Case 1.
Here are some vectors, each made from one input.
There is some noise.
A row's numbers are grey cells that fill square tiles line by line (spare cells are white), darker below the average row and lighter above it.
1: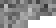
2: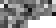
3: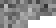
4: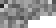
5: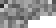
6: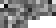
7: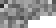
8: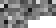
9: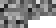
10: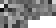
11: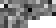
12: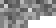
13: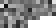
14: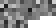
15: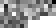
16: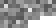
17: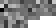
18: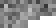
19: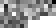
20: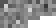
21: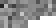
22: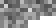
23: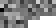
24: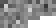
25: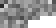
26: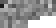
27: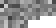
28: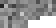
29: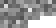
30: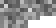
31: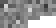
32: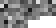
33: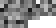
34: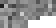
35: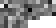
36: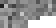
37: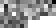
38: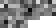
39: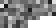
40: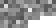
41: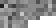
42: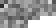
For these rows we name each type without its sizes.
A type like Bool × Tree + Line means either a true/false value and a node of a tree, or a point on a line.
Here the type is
Bool × Bool × Bool + Line × Line + Unit.
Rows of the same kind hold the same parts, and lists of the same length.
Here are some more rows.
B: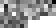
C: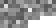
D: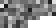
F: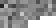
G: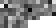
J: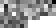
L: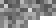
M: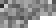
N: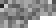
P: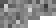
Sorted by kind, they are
B, J
C, F, L, M, N, P
D, G

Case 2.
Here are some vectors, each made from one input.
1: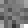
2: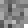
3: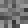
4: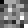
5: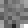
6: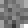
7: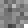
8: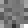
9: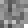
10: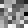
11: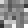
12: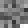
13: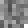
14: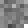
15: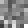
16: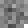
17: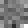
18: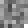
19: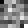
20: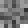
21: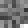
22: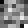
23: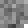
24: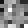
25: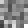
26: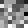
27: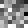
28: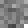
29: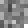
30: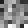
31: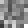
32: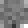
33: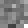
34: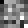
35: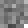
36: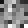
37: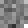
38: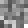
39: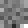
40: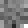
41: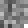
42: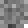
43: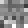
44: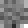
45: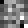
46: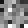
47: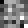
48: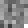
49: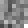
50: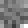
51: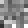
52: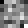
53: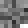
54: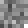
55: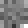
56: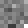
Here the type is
Line4 + Line6.
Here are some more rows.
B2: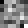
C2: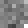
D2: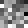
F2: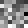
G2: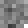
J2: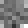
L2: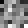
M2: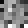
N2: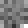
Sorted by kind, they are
B2, D2, F2, L2, M2
C2, G2, J2, N2

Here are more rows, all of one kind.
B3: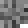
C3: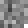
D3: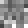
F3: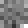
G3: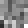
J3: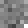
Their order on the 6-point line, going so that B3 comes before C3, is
B3, F3, J3, C3, G3, D3.
